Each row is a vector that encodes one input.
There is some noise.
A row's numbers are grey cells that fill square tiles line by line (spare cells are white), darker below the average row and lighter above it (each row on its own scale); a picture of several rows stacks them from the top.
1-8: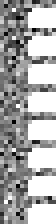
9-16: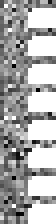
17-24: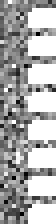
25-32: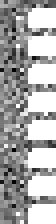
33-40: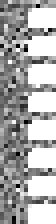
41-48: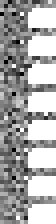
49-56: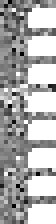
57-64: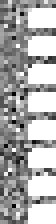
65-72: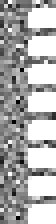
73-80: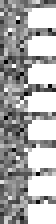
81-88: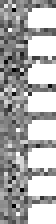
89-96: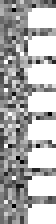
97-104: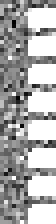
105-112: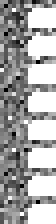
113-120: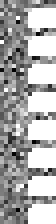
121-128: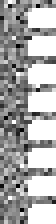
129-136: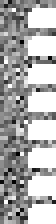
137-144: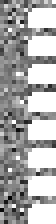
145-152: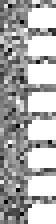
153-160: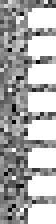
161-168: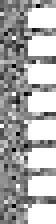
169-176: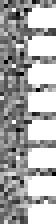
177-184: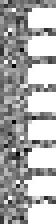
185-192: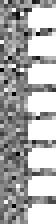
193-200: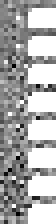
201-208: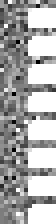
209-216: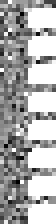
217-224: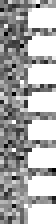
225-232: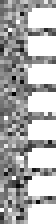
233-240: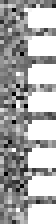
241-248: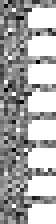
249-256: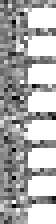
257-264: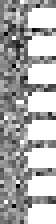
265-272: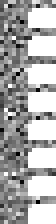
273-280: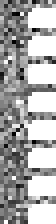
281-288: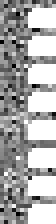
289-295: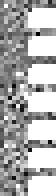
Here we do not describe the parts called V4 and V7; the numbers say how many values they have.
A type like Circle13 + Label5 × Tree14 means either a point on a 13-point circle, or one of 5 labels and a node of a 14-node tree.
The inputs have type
(Bool × Bool × Bool × V4 + Line8) × V7 + Line11 × Line11.
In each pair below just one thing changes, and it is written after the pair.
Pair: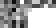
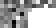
the value of V4
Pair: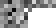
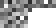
one of the three true/false values
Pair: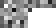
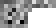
the value of V7
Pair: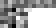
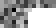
the value of V7
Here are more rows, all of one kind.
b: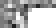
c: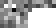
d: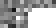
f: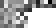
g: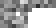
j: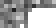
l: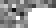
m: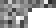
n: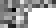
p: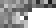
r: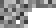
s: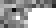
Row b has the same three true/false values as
p and s.
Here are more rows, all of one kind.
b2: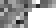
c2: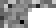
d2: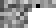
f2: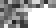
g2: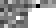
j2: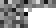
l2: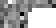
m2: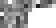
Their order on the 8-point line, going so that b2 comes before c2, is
l2, j2, m2, b2, g2, d2, f2, c2.
